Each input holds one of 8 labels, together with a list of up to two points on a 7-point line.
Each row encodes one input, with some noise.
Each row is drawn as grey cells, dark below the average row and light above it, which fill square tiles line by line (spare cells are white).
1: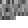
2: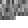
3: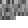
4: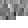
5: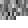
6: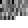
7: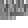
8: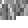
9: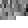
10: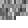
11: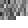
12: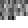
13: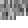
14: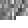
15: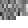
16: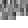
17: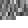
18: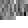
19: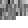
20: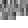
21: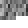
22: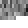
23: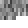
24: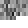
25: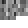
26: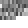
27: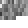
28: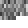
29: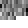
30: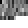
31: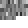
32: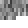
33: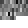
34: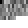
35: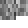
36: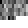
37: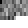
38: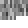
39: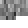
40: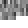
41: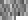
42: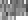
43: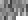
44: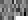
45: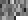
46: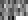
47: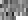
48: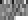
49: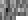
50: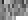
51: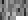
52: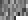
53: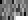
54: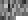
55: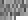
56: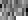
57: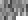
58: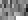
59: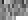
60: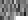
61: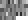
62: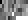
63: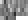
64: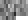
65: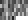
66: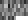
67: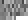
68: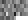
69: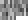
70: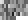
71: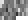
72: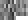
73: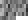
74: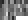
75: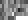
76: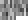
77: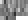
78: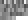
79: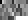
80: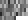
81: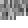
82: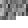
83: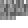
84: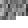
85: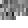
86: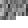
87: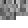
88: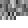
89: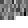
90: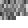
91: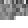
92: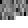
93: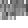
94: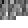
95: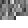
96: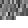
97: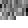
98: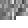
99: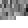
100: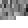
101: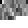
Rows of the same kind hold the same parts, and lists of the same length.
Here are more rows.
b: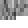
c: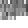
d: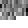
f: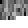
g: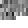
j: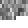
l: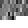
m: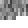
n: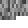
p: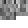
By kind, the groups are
b, l
c, d, g, m
f, j, n, p

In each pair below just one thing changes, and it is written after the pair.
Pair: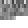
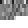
the place on the 7-point line in item 1 of the list
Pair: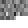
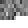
the place on the 7-point line in item 1 of the list
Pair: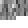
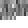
the place on the 7-point line in item 1 of the list
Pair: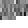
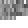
the label
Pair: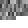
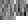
the label
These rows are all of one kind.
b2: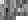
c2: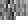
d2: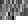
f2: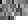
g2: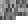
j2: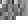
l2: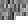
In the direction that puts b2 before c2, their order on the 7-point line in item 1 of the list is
j2, b2, c2, g2, l2, d2, f2.
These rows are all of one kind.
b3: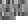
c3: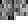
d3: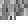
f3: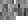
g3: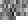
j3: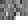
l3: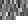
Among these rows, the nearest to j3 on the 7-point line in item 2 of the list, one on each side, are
b3 and l3.
